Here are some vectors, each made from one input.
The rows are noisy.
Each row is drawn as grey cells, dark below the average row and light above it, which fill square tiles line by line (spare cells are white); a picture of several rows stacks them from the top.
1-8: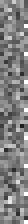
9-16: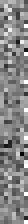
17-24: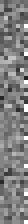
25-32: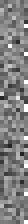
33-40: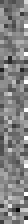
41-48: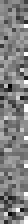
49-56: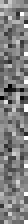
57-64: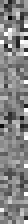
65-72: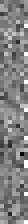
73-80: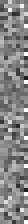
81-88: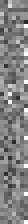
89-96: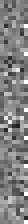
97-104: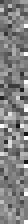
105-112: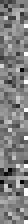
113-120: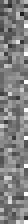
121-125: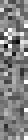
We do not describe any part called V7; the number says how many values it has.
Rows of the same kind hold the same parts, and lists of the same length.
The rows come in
2 kinds.
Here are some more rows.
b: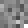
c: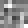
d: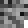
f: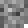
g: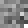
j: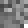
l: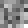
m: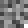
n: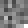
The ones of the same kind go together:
b, c, g, l, n
d, f, j, m

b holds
a node of a 9-node tree, a true/false value and a value of V7.
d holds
a true/false value and a value of V7.
